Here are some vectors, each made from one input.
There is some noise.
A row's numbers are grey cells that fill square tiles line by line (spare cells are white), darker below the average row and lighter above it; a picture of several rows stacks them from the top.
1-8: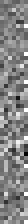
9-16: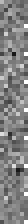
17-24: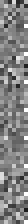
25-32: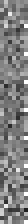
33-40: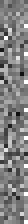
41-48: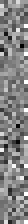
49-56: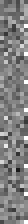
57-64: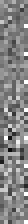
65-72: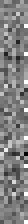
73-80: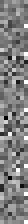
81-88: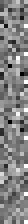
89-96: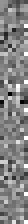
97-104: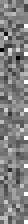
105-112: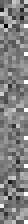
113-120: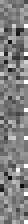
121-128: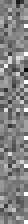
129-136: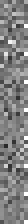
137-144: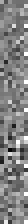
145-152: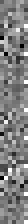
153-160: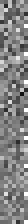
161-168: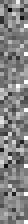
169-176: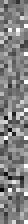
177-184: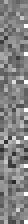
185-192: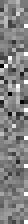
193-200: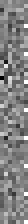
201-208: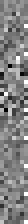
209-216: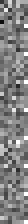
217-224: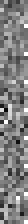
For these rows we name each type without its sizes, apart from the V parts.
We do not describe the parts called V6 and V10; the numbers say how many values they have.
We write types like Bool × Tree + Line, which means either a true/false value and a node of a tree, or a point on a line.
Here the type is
Circle + (Line + V6) × V10.
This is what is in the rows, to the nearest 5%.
About 20% of them hold a point on a circle. The rest hold a value of V10, together with either a point on a line, or a value of V6.
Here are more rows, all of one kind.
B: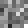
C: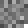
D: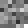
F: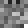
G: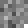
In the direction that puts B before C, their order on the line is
B, C, D, F, G.
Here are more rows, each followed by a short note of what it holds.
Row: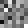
a point on a circle
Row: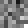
a point on a line and a value of V10
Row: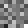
a value of V6 and a value of V10
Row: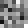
a point on a circle
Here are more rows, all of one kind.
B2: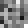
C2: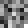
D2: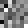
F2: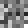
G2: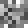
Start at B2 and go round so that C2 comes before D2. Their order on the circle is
B2, C2, G2, F2, D2.
